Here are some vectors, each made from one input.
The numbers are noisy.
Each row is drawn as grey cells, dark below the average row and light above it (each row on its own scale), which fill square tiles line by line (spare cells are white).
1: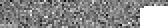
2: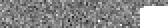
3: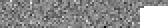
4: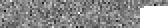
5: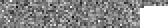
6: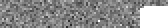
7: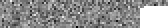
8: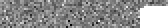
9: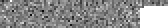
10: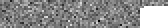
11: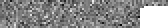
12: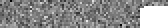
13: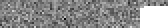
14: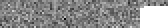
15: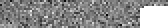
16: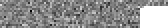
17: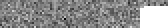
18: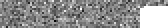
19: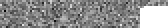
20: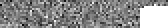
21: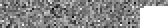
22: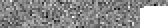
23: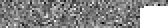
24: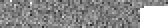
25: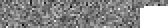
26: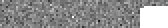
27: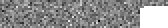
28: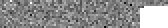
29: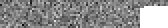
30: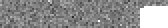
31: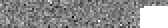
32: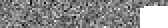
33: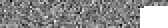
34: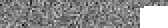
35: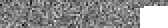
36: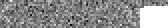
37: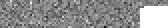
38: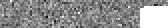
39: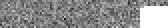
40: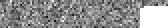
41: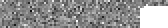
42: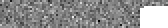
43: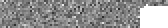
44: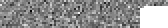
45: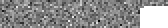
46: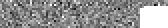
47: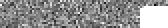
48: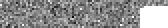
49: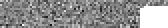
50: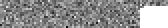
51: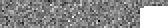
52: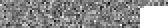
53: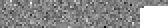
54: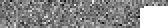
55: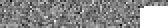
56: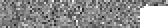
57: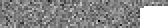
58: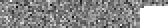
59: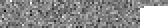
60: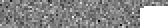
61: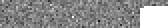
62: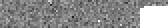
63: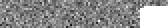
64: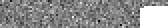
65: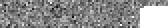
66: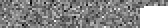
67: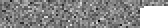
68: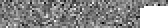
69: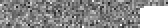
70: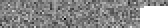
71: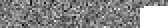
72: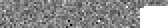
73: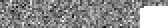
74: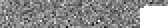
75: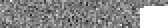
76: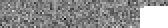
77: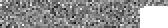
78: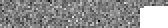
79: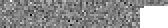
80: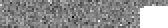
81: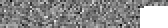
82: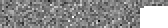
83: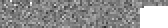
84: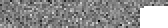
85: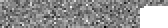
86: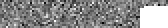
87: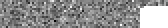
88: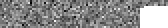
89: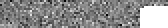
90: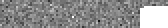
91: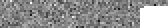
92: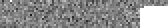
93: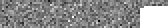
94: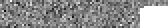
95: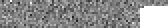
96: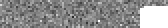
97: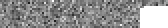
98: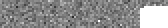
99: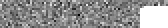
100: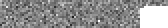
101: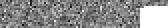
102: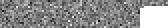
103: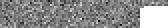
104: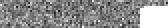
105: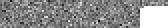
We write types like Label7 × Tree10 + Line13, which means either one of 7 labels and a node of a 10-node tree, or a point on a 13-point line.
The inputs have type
List2(Label4 × Line5).
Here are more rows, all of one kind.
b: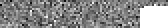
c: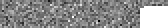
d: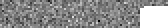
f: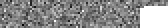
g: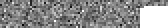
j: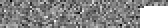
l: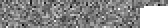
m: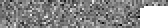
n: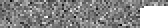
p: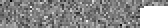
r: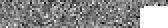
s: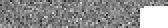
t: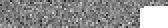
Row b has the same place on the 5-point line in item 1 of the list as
j and r.
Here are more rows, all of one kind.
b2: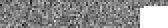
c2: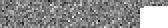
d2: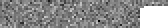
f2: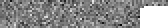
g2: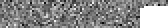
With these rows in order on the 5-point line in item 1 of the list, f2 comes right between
d2 and g2.
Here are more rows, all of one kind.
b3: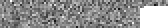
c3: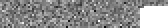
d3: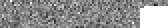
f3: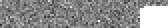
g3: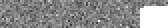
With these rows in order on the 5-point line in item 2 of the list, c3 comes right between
b3 and g3.
